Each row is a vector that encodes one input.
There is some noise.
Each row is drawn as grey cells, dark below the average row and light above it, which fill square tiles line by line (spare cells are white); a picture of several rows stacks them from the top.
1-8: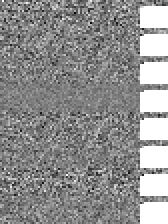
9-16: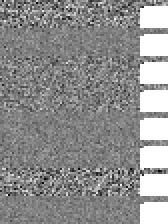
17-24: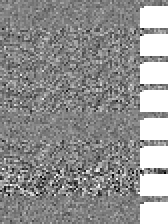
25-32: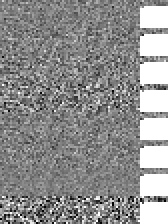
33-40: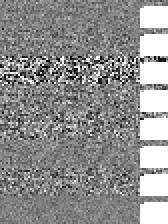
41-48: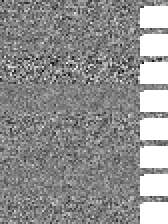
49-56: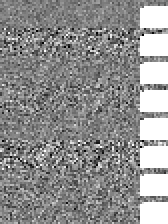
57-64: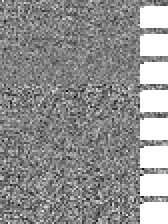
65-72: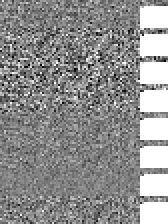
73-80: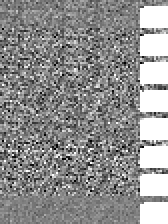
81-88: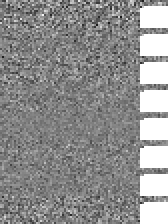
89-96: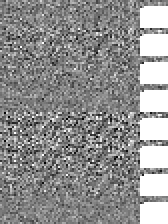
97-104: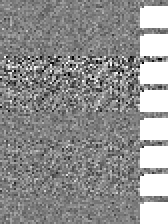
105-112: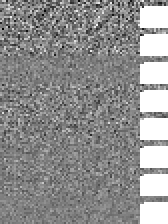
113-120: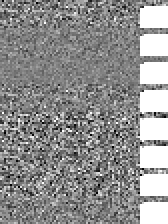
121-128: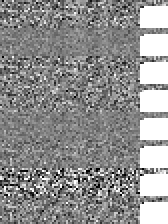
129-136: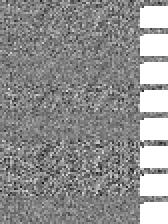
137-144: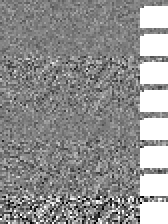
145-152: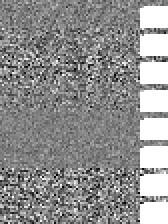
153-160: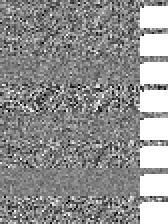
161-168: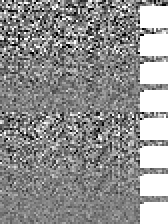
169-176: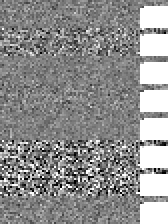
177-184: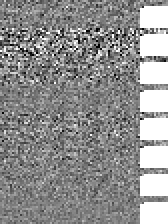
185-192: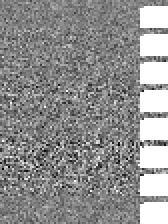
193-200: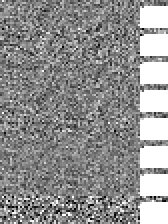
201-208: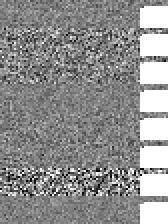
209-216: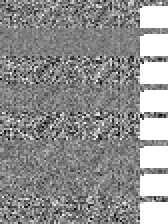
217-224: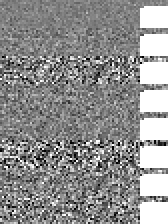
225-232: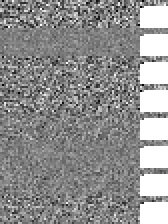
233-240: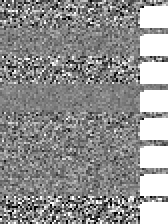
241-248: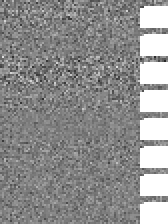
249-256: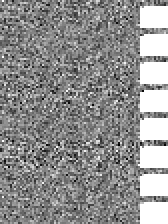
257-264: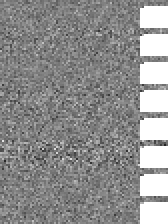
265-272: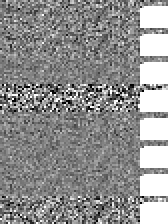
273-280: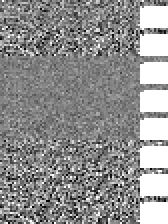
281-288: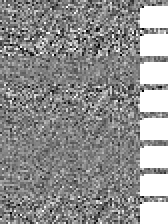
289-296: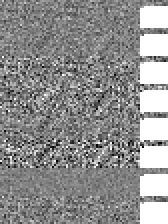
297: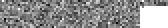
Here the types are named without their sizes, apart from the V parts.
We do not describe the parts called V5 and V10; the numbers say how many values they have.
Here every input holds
a point on a circle, together with either a point on a line, or a true/false value, a value of V5 and a value of V10.
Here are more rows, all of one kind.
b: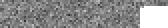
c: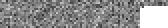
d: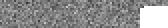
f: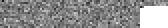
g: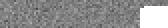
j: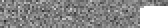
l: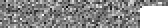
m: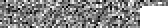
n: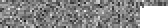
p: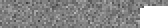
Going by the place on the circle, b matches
m and n.
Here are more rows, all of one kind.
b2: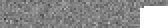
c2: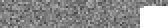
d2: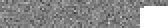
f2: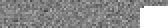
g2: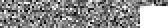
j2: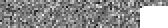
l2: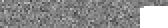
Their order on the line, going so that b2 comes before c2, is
f2, b2, c2, d2, g2, j2, l2.
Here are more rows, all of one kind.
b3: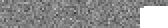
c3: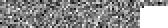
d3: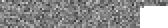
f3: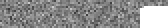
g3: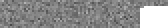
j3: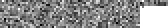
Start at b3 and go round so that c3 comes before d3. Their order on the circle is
b3, f3, g3, c3, d3, j3.
